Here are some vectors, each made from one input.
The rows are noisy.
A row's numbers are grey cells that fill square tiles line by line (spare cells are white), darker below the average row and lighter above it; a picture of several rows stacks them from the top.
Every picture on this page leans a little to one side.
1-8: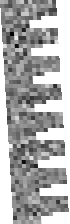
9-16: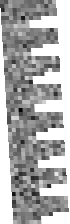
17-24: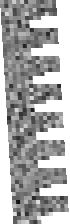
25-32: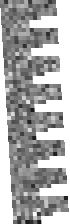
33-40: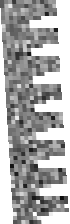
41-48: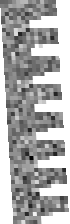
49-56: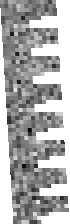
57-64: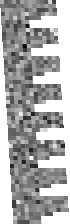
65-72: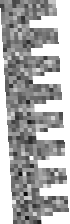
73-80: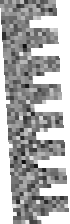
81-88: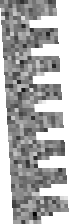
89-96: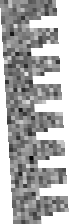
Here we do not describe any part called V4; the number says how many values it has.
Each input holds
a point on a 5-point line, together with either a point on a 5-point line, or a value of V4.
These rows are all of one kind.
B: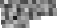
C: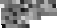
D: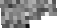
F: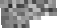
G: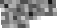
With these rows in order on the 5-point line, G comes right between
B and C.
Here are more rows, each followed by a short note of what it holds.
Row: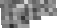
a point on each of two 5-point lines
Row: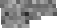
a point on each of two 5-point lines
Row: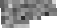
a point on each of two 5-point lines
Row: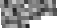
a point on a 5-point line and a value of V4
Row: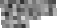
a point on a 5-point line and a value of V4
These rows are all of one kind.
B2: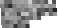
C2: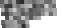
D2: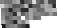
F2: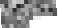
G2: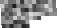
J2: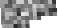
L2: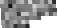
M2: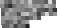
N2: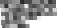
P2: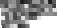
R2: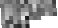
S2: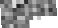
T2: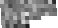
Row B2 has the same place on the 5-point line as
C2, G2 and M2.
